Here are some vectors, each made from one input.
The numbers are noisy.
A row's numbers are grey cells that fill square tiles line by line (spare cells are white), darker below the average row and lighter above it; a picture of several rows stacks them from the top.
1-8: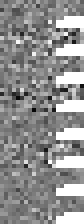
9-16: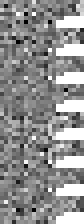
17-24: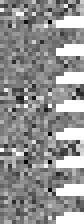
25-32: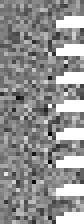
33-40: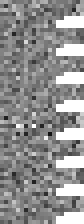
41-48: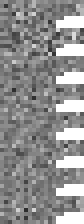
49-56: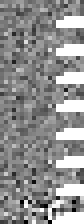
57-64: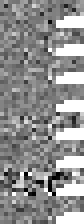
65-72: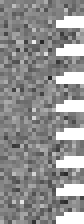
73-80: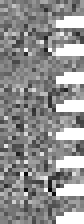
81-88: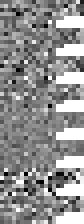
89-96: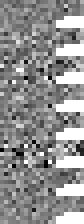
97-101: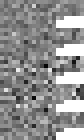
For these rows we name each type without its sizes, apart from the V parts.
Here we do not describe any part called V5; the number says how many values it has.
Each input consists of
a value of V5, together with either a label, or a node of a tree.
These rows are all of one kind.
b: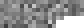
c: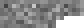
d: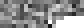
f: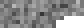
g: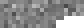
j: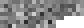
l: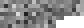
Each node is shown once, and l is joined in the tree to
g.
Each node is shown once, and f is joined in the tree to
b, g and j.
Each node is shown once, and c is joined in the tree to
b.
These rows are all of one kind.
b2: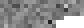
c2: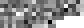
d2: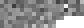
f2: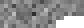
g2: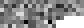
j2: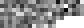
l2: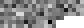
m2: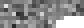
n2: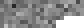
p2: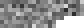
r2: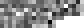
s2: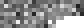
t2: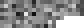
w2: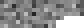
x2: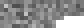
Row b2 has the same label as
c2, m2, r2 and x2.
